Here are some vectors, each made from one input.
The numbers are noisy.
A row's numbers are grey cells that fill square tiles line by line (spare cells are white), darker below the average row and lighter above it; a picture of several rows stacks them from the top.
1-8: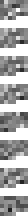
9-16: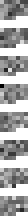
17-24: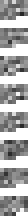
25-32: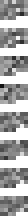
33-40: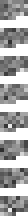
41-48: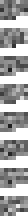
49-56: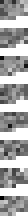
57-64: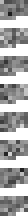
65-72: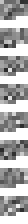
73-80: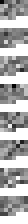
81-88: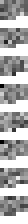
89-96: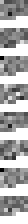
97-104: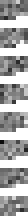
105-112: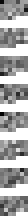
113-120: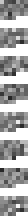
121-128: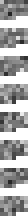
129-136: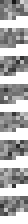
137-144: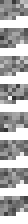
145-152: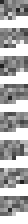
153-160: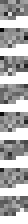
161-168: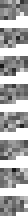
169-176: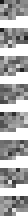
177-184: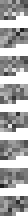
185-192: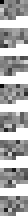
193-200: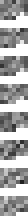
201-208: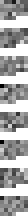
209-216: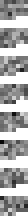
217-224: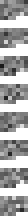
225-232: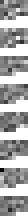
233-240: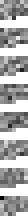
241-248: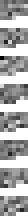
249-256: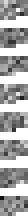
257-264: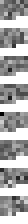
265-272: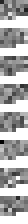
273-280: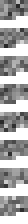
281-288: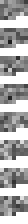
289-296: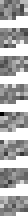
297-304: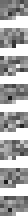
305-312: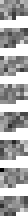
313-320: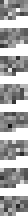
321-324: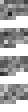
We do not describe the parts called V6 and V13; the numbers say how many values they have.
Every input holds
either a point on a 7-point line and a value of V6, or a point on an 8-point line and a point on a 12-point line, or three true/false values and a value of V13.
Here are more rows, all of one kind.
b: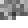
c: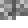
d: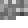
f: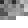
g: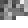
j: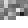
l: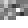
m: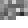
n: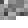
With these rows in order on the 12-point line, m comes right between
d and j.
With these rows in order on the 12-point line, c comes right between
b and f.
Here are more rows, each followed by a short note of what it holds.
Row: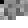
a point on a 7-point line and a value of V6
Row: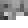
three true/false values and a value of V13
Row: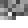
a point on a 7-point line and a value of V6
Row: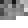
a point on an 8-point line and a point on a 12-point line
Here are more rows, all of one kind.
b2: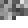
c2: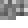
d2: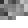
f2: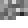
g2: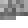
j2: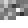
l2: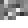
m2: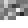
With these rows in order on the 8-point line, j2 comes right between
g2 and m2.
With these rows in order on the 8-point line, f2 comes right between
c2 and g2.
